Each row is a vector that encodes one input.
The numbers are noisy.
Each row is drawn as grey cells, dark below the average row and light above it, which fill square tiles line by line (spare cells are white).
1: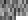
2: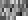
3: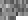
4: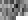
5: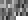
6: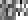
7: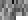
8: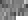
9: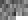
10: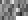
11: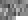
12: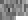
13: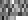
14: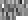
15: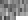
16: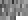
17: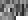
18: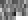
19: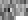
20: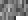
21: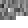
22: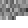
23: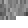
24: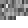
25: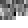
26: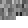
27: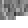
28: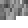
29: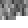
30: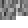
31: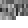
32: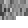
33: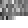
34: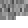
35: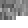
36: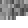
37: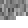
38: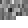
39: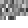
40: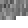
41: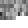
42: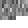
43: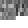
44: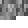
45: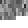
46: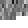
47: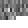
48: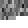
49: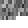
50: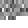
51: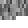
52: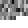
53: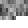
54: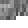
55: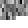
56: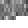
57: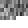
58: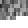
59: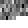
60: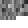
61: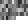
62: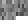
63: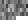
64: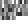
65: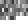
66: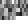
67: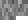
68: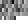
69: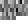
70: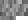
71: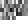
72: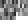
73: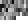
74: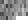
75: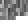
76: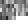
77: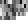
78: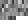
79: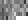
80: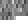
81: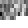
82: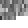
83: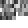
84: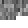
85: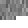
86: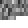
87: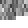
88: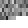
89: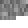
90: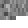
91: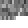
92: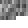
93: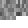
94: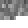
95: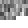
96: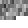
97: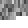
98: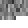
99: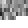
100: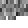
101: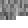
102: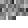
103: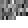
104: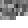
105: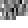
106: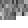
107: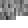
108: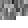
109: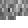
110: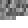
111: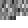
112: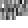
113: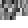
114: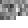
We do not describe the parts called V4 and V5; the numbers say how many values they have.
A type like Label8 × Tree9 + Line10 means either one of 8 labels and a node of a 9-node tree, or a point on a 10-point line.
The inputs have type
Bool × Circle6 × V4 × V5 + Unit.
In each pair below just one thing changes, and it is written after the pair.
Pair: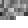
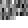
the place on the 6-point circle
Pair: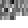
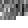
the place on the 6-point circle
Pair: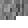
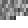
the true/false value
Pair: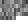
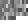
the value of V4
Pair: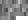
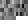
the value of V5
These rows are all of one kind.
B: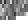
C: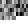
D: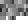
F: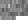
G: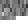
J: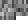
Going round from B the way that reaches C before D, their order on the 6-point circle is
B, C, J, G, D, F.
